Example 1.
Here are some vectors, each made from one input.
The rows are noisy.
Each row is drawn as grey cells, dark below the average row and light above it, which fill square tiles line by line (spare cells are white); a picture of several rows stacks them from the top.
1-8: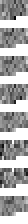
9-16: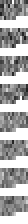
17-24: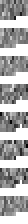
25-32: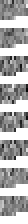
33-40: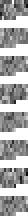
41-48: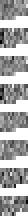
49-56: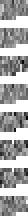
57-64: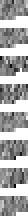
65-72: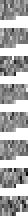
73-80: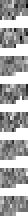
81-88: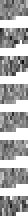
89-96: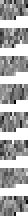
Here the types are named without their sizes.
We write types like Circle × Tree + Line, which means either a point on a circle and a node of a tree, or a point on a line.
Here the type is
Bool × (Circle + Unit) × Label.
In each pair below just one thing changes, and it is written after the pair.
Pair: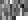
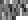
the true/false value
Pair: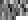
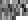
the label
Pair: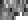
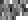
the place on the circle
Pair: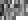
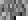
the place on the circle
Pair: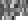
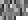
the place on the circle
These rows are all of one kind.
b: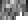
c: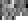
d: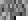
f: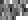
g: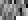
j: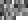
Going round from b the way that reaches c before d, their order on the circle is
b, c, j, g, d, f.
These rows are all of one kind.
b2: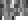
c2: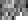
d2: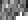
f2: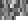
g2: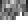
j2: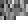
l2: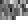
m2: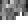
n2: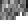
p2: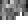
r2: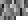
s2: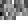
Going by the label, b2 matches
m2, p2 and r2.
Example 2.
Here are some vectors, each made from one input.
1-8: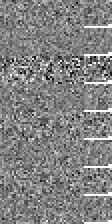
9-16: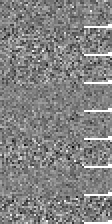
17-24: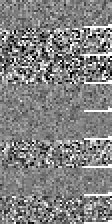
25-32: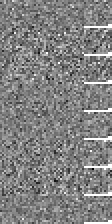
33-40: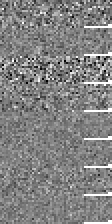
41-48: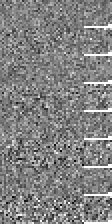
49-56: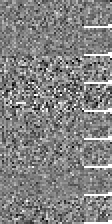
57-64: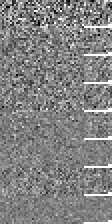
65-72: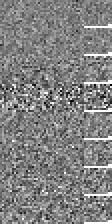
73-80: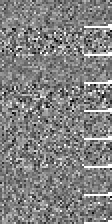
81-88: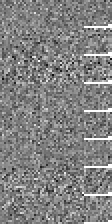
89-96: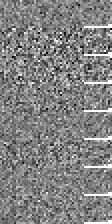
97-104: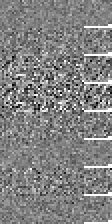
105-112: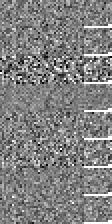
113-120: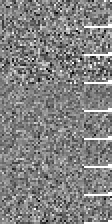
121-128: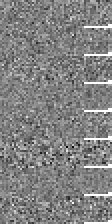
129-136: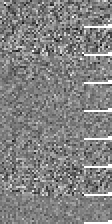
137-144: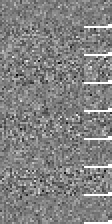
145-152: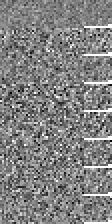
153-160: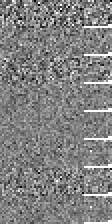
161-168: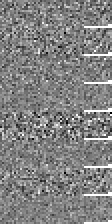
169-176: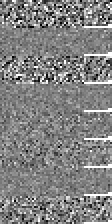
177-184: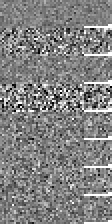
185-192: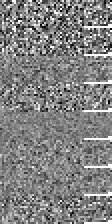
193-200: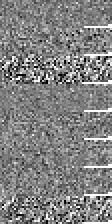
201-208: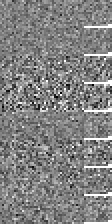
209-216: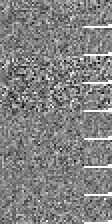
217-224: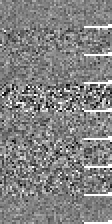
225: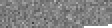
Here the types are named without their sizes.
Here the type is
List(Line).
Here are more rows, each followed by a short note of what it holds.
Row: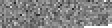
a list of one item
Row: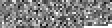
a list of three items
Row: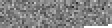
a list of three items
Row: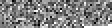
a list of two items
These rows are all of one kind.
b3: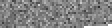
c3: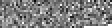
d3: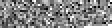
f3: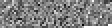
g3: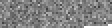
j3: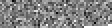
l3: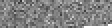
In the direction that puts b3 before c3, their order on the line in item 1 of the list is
g3, b3, d3, j3, f3, l3, c3.
